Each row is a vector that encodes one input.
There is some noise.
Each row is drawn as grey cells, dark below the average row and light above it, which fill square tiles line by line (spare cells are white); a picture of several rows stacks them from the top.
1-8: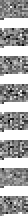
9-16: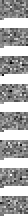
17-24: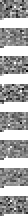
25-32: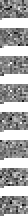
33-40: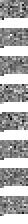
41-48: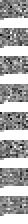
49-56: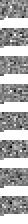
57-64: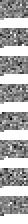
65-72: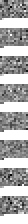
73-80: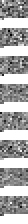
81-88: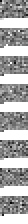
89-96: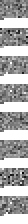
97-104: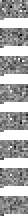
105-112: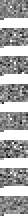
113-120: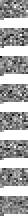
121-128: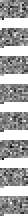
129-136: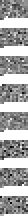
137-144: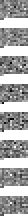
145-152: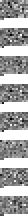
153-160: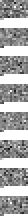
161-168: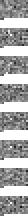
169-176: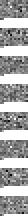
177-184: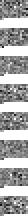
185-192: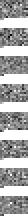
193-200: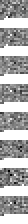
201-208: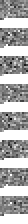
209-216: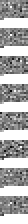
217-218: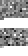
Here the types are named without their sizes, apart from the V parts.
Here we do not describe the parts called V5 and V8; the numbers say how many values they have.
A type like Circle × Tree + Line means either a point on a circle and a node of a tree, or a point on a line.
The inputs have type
(Label + Tree) × V5 × V8.
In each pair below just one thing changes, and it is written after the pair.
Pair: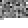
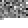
the node of the tree
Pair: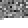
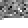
the node of the tree
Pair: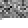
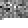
the node of the tree
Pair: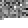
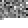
the value of V5
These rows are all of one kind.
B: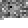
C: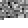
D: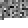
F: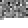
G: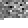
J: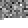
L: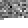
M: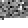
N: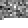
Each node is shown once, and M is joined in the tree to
D.
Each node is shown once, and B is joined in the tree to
G, J and L.
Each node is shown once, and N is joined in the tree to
L.
